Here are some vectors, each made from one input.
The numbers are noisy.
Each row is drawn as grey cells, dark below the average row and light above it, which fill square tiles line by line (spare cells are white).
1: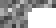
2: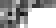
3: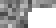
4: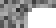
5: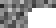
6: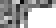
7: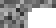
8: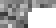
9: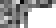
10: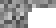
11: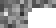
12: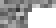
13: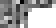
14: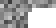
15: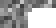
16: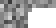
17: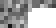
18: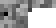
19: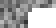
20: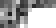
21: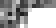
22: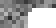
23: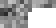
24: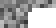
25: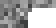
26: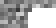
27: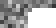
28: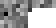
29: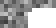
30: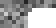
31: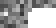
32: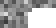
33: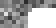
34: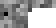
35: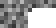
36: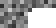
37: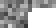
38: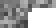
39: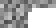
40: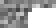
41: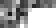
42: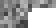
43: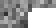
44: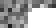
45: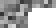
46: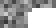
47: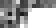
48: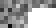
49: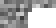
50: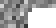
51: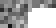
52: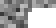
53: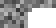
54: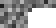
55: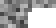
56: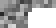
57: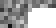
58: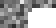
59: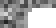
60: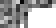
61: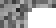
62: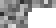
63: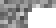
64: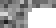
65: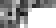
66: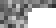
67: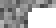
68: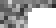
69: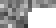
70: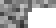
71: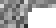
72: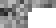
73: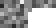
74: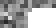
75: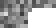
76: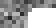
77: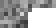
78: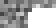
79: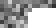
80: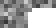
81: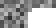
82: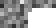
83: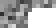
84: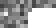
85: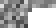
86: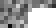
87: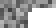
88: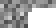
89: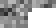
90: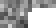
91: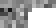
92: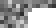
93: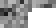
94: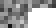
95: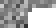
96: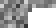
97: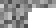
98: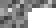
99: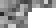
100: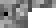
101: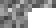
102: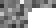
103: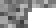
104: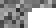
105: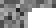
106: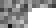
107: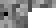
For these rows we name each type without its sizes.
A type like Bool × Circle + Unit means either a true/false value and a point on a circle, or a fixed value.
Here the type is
Bool × (Tree + Unit).
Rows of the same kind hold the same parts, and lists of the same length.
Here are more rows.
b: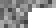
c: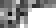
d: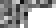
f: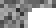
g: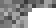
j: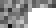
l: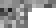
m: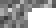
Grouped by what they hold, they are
b, f, g, j, l, m
c, d

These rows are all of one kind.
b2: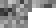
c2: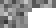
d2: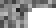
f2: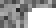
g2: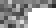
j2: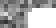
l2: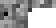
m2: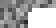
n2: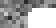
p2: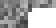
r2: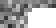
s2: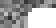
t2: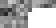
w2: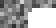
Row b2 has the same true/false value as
l2, m2, p2 and t2.
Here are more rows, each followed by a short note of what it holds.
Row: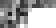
a true/false value
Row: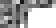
a true/false value
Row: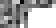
a true/false value
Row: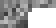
a node of a tree and a true/false value
